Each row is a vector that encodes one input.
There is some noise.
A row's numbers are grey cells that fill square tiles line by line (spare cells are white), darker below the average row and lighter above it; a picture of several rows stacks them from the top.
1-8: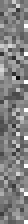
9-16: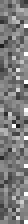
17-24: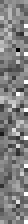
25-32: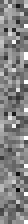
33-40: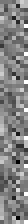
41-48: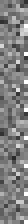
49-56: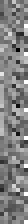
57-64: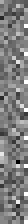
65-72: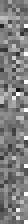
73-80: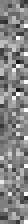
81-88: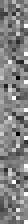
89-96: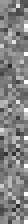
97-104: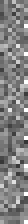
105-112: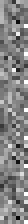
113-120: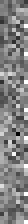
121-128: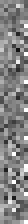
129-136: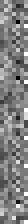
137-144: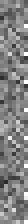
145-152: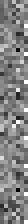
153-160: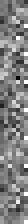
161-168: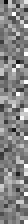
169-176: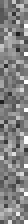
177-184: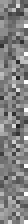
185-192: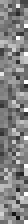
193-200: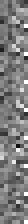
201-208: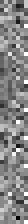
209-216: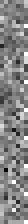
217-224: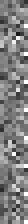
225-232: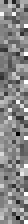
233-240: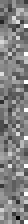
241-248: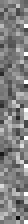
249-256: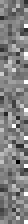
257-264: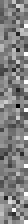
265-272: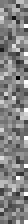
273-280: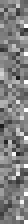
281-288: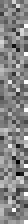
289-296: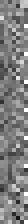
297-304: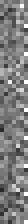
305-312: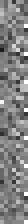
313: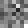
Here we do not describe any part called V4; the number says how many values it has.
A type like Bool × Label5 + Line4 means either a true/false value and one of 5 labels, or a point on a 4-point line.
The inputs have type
(Line7 + V4) × List3(Line6).
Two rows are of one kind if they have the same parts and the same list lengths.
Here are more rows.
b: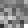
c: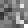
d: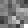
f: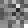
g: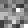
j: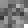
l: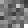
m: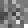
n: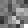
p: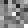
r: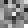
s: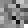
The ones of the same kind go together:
b
c, j
d, n
f, m
g
l
p
r, s

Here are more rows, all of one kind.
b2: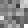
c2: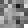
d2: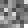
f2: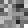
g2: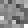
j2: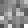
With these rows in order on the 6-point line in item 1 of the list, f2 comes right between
d2 and g2.
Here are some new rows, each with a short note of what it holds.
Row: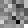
a value of V4, together with a list of three items
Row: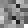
a value of V4, together with a list of three items
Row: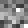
a value of V4, together with the empty list
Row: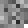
a value of V4, together with a list of two items
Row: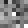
a value of V4, together with a list of two items
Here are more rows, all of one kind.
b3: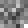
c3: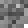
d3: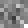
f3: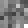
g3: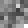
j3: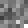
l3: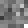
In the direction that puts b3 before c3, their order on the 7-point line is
b3, d3, g3, c3, f3, j3, l3.
